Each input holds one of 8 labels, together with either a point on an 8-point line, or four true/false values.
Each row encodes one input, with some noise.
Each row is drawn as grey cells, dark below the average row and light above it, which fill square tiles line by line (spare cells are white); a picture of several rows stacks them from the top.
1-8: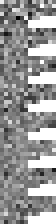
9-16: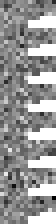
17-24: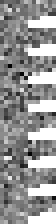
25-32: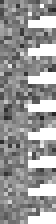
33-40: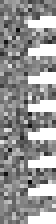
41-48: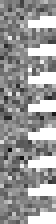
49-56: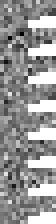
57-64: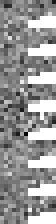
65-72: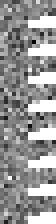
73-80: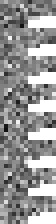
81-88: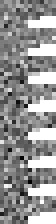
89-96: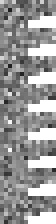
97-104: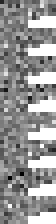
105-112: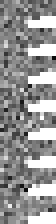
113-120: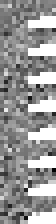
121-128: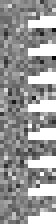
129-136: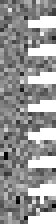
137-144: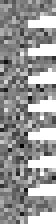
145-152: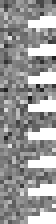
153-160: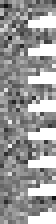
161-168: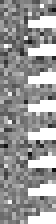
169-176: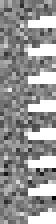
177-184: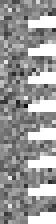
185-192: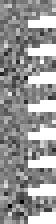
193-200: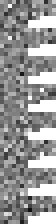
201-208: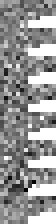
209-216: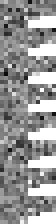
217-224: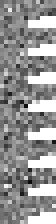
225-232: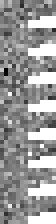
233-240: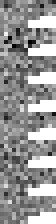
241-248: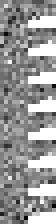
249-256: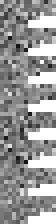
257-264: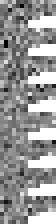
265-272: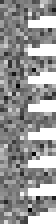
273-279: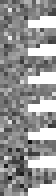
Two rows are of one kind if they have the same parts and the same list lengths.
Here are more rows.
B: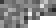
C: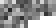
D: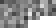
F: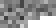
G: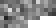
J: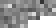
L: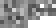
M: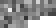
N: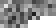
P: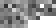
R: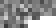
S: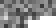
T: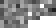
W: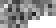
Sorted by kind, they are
B, D, F, G, J, L, M, N, P, R, S, T, W
C

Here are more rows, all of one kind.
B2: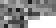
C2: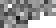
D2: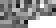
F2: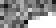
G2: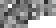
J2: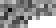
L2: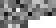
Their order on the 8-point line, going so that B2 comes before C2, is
B2, F2, J2, D2, C2, G2, L2.
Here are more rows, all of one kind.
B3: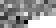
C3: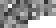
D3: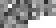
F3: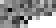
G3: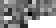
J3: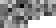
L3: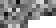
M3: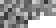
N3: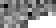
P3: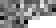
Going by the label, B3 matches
C3, D3 and M3.
